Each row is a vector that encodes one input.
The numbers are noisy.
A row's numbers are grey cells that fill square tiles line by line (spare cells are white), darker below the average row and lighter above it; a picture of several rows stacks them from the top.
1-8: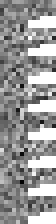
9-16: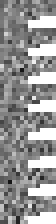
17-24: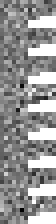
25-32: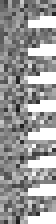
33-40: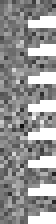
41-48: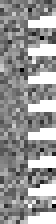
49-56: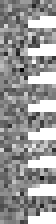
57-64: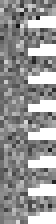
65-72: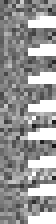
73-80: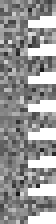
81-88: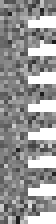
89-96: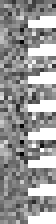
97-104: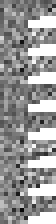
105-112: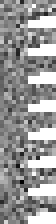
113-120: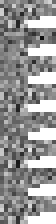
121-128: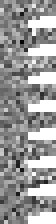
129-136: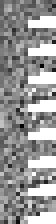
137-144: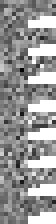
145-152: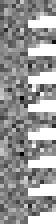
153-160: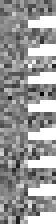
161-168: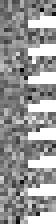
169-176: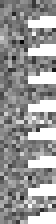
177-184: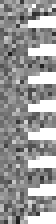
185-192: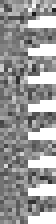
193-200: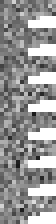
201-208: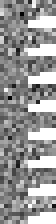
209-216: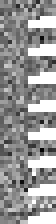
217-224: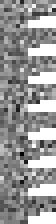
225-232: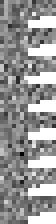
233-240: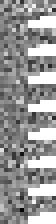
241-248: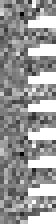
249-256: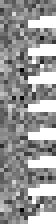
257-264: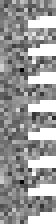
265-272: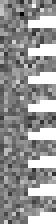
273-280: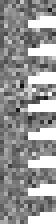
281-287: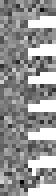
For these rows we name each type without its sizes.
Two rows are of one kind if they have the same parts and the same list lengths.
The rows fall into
3 kinds.
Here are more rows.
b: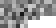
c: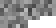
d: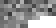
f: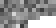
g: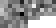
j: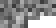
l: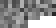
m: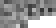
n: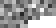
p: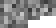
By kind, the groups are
b, g, n
c, f, m
d, j, l, p

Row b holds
a node of a tree.
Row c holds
a label and a point on a line.
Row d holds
a point on each of two lines.
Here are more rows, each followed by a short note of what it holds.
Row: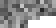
a label and a point on a line
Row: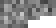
a point on each of two lines
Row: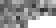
a label and a point on a line
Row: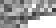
a node of a tree
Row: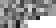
a node of a tree
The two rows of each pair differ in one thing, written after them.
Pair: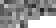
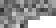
the place on the line
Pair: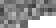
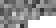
the place on the line
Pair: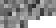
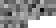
the label
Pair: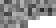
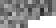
the label
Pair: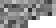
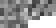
the label
